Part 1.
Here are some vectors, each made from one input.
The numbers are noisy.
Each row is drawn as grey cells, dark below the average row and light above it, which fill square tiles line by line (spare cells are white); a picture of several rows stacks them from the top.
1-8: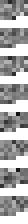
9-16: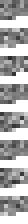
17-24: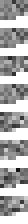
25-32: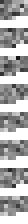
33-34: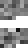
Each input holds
one of 6 labels.
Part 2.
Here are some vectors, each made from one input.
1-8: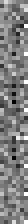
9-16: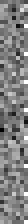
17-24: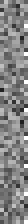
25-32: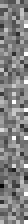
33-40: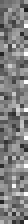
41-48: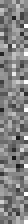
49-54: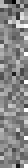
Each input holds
four true/false values.
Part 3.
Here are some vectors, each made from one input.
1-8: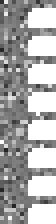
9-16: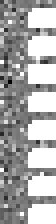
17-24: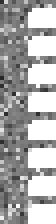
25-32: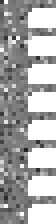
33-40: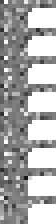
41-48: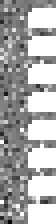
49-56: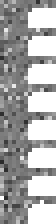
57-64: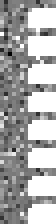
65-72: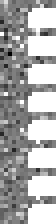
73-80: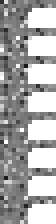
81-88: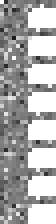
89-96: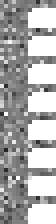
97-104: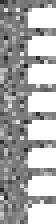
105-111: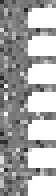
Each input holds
either a fixed value, or five true/false values.
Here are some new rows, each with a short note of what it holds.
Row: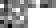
a fixed value
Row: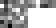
a fixed value
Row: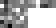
a fixed value
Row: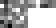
a fixed value
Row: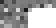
five true/false values
